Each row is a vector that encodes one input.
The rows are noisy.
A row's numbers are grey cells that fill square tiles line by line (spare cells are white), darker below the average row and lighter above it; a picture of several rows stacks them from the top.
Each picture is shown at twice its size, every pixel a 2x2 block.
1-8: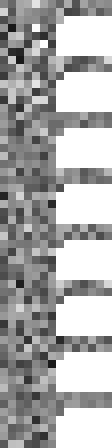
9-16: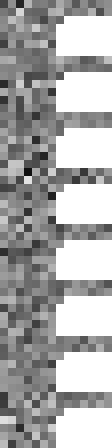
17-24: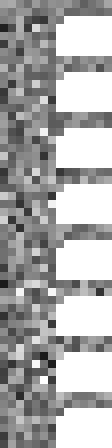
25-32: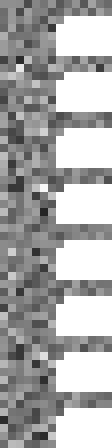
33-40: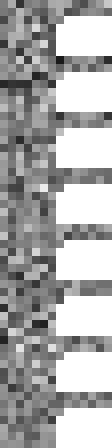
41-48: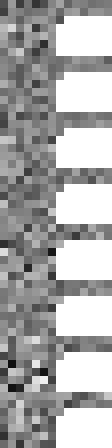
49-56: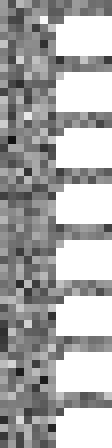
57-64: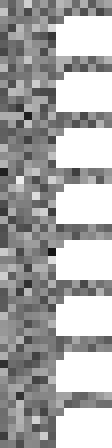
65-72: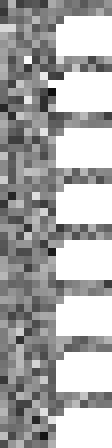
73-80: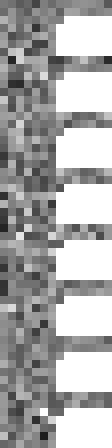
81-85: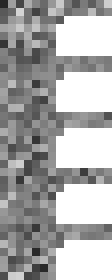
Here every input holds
a node of an 11-node tree and a true/false value.
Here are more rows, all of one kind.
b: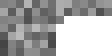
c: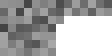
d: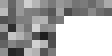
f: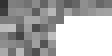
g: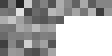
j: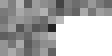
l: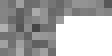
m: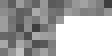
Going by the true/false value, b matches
d and g.
